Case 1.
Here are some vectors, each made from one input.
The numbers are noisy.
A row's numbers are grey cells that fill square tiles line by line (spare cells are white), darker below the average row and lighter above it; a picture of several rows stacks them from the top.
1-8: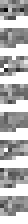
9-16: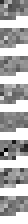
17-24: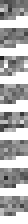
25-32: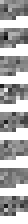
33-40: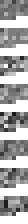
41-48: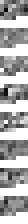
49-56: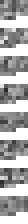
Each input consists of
one of 7 labels.
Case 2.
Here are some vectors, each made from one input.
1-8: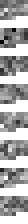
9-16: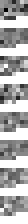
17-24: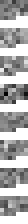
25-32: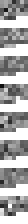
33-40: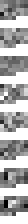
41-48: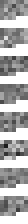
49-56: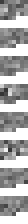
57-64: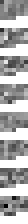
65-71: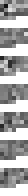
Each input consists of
four true/false values.
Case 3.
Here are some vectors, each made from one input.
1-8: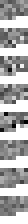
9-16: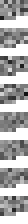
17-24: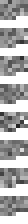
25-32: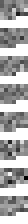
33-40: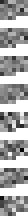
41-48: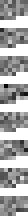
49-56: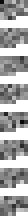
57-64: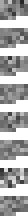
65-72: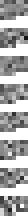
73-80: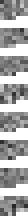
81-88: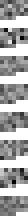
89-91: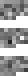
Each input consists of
a point on a 10-point circle.
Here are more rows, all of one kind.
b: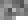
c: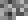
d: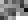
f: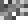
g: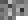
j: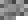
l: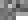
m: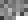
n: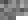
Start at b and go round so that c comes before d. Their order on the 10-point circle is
b, c, j, m, g, n, l, f, d.
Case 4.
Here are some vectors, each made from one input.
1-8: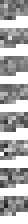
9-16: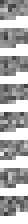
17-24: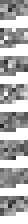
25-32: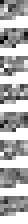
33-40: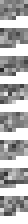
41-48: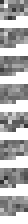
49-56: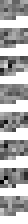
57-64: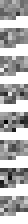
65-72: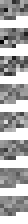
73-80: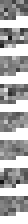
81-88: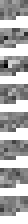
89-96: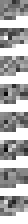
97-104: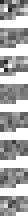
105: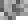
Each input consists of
four true/false values.
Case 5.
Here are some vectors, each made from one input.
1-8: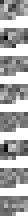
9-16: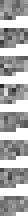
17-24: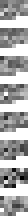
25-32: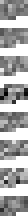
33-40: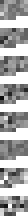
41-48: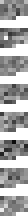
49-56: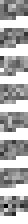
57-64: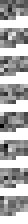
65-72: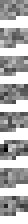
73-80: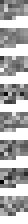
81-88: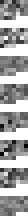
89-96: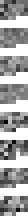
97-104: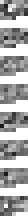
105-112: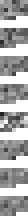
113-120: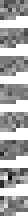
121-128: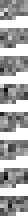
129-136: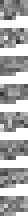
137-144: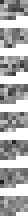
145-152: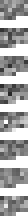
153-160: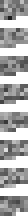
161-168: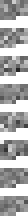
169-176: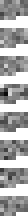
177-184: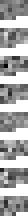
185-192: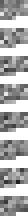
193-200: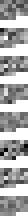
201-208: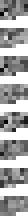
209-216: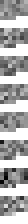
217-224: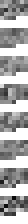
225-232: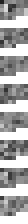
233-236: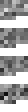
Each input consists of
four true/false values.
